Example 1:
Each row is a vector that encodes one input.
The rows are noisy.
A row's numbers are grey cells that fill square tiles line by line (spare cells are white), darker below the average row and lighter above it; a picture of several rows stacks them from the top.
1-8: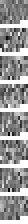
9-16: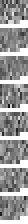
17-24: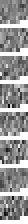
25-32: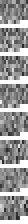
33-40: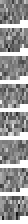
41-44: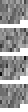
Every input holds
a node of a 9-node tree.
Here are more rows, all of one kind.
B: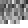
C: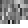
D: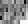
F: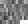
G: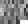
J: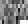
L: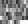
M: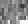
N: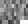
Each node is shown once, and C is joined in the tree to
D.
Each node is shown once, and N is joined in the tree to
D, F and G.
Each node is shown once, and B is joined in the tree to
L and M.
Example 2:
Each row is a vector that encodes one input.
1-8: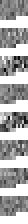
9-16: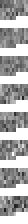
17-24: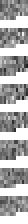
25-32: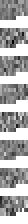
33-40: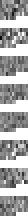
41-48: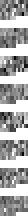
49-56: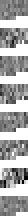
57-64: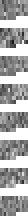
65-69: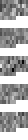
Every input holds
a point on a 7-point line.
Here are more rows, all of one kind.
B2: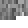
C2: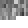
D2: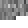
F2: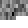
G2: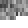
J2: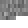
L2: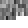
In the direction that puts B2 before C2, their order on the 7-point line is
D2, B2, L2, J2, C2, F2, G2.
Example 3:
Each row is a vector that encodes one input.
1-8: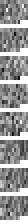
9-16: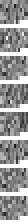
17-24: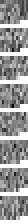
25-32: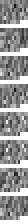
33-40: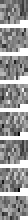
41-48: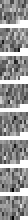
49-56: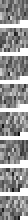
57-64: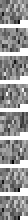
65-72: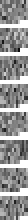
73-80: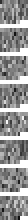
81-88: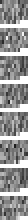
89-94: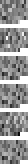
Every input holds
a point on a 13-point circle.
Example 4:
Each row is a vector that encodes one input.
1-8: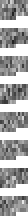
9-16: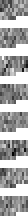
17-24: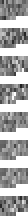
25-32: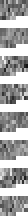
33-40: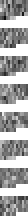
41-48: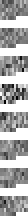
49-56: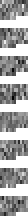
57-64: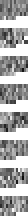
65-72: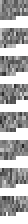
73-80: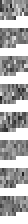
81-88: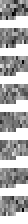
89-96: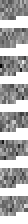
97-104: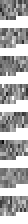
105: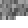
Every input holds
one of 12 labels.
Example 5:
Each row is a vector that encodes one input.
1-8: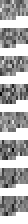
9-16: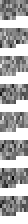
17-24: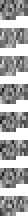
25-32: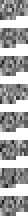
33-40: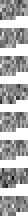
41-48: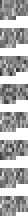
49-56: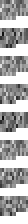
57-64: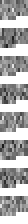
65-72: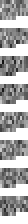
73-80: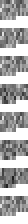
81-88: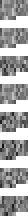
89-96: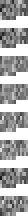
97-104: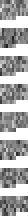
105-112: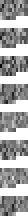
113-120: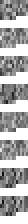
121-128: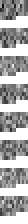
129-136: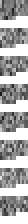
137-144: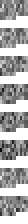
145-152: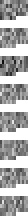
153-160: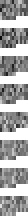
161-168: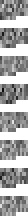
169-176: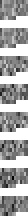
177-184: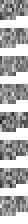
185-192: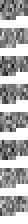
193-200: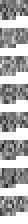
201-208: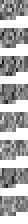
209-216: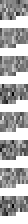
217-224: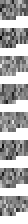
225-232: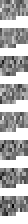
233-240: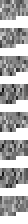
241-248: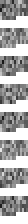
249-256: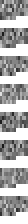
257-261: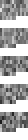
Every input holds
four true/false values.
